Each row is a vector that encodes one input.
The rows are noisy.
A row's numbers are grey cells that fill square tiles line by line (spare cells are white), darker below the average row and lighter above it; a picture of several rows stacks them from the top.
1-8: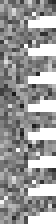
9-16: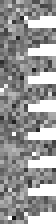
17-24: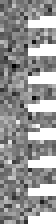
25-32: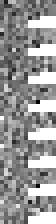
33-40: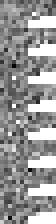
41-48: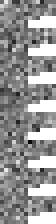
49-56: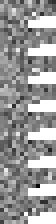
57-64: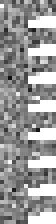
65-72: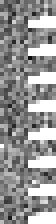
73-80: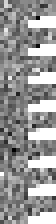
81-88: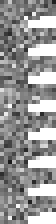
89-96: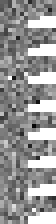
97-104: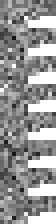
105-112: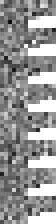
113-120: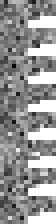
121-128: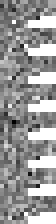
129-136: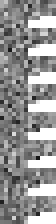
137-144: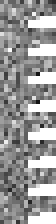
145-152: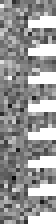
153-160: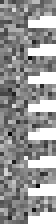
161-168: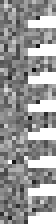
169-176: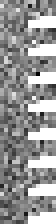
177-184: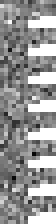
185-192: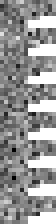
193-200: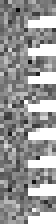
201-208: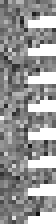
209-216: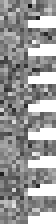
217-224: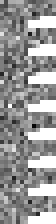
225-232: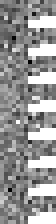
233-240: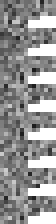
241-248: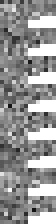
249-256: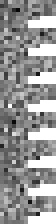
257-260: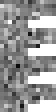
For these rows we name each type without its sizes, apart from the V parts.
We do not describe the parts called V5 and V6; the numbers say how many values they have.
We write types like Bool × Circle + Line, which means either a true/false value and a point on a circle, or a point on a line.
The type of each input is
(Bool × V5 + Label) × V6.
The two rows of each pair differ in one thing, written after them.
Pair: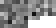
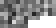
the true/false value
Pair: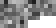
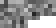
the true/false value
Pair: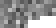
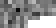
the value of V6
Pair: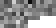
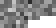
the true/false value
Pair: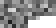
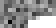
the value of V5
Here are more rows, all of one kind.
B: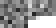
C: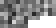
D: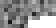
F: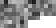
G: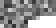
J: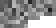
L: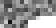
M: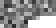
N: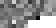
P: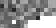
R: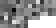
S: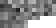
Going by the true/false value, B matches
D and S.
